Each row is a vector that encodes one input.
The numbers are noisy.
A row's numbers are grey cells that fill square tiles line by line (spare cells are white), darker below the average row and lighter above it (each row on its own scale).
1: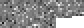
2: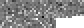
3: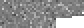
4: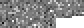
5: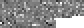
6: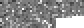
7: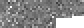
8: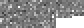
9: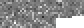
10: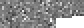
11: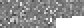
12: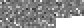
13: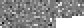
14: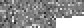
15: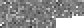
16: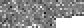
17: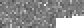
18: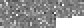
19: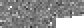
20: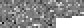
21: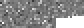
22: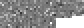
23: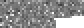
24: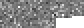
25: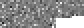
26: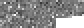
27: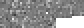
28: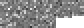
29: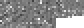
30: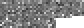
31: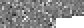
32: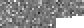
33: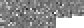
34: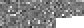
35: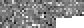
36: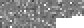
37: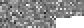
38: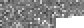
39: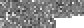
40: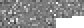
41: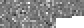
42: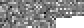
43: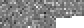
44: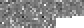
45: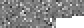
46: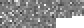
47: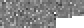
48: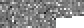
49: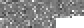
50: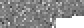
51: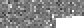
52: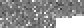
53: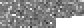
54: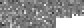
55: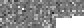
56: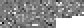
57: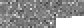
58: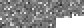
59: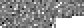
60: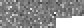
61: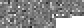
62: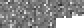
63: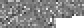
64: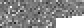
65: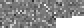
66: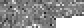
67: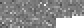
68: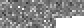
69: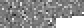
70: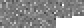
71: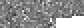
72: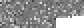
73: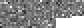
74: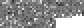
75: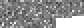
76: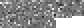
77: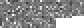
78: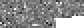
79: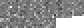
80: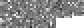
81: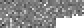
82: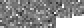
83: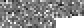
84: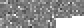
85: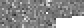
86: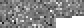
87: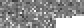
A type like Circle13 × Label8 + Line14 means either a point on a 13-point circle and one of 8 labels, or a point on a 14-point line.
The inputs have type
Line8 + Line9.
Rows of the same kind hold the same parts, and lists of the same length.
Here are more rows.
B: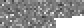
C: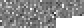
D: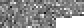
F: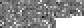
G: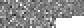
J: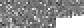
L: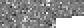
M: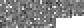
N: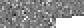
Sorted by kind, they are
B, C, F, J, M
D, G, L, N

